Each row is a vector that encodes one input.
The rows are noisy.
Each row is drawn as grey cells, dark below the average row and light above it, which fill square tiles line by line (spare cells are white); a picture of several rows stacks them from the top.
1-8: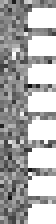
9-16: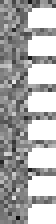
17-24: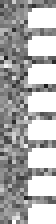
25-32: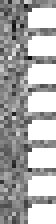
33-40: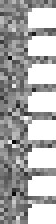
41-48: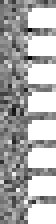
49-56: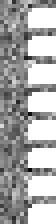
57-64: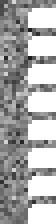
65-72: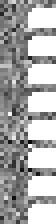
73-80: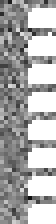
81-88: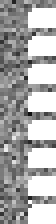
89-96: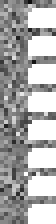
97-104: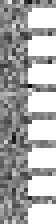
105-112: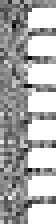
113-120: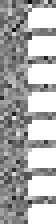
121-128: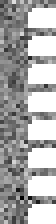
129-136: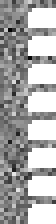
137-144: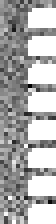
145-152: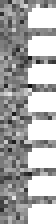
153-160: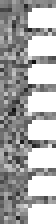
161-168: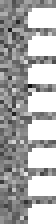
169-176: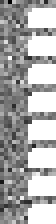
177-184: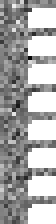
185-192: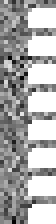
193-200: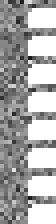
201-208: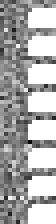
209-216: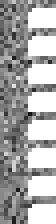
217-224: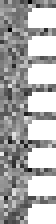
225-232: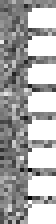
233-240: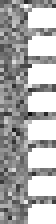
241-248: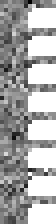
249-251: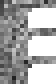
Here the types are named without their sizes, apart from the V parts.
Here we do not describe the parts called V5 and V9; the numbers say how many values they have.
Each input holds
a point on a line, together with either a true/false value and a value of V5, or a value of V9.
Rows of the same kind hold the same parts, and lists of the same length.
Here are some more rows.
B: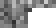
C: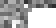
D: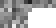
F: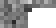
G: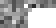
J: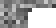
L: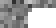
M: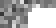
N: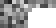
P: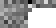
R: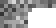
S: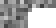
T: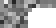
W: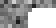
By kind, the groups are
B, F, G, L, R, T, W
C, D, J, M, N, P, S

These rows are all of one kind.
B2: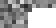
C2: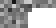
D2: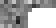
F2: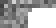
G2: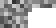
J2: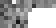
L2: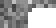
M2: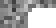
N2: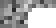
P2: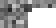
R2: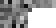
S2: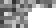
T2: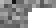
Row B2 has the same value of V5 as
C2, D2, F2 and N2.
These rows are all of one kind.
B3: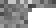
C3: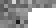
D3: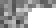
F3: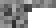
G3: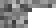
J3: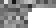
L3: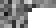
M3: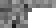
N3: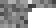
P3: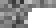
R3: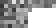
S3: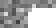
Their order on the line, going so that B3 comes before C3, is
J3, N3, B3, R3, D3, C3, S3, P3, M3, F3, G3, L3.
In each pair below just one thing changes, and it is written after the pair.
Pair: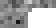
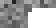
the place on the line
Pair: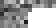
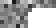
the true/false value
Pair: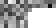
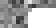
the true/false value
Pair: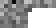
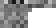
the place on the line
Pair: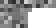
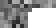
the true/false value
